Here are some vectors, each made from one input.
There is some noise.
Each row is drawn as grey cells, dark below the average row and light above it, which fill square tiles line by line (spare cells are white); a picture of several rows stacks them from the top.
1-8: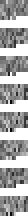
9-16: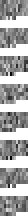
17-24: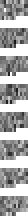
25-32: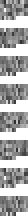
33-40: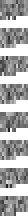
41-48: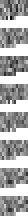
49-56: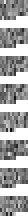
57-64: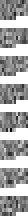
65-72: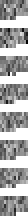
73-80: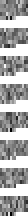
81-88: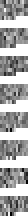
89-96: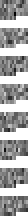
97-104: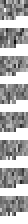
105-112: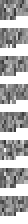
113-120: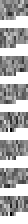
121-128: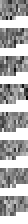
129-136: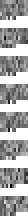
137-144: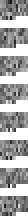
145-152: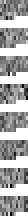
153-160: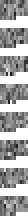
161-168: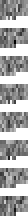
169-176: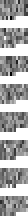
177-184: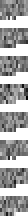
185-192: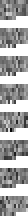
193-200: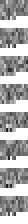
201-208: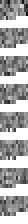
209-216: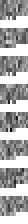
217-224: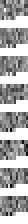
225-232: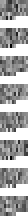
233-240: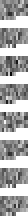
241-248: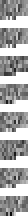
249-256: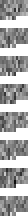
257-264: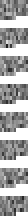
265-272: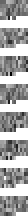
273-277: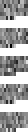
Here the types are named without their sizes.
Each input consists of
a list of points on a line.
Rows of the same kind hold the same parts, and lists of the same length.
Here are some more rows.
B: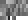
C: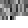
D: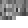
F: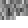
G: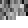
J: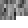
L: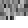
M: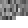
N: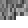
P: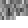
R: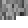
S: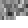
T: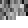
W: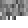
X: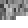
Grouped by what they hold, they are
B, F, P, S, W
C, D, J, L, M, N, R, X
G, T

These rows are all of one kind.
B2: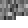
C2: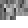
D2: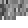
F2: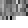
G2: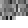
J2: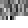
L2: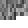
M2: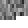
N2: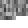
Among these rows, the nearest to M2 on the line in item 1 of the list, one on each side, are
B2 and L2.
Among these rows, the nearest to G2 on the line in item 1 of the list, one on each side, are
F2 and N2.
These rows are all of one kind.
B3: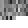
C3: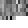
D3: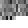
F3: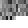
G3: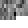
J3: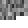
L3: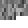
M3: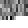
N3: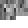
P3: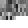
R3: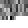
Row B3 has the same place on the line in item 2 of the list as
C3, L3 and N3.
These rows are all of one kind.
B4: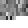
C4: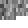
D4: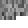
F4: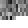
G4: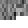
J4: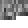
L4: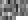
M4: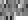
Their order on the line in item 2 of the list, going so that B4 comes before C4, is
L4, F4, G4, J4, D4, B4, C4, M4.
